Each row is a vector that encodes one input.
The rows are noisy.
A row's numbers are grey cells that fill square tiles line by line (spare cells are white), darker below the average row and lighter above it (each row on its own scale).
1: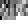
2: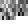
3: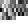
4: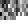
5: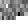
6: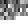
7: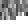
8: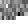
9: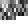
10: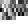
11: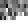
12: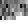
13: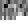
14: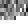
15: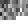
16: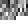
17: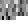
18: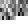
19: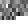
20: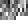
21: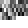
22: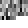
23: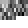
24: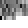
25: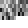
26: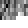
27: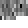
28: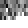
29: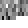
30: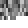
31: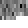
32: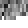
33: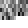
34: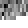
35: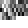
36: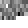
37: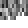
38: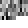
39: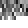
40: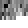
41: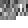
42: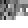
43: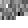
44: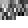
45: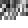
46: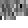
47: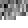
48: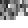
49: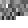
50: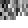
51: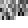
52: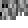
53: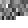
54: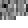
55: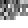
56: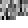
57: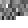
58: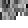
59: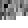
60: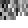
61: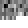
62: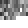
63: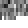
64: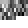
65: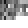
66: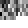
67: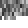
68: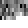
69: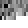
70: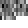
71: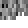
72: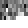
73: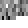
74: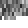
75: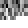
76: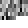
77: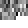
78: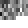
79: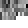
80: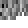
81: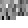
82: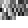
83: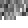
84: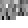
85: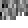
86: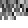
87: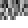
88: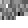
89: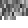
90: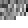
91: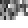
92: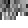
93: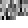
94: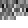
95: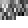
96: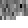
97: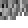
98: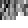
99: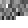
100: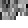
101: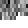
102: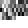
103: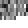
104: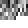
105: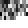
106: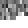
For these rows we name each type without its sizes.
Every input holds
either a point on a circle and a label, or a node of a tree.
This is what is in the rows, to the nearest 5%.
About 65% of them hold a point on a circle and a label. The rest hold a node of a tree.
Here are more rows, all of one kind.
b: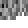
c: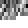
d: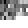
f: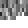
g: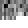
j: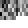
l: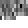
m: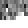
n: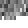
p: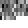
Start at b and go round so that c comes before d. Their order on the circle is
b, f, n, c, d, m, g, l, p, j.
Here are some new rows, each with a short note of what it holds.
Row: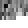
a point on a circle and a label
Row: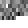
a node of a tree
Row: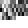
a node of a tree
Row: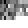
a point on a circle and a label
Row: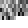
a node of a tree
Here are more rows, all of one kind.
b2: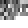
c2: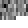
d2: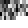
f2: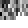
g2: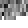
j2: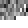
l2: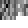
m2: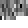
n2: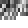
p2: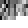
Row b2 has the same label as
d2 and f2.
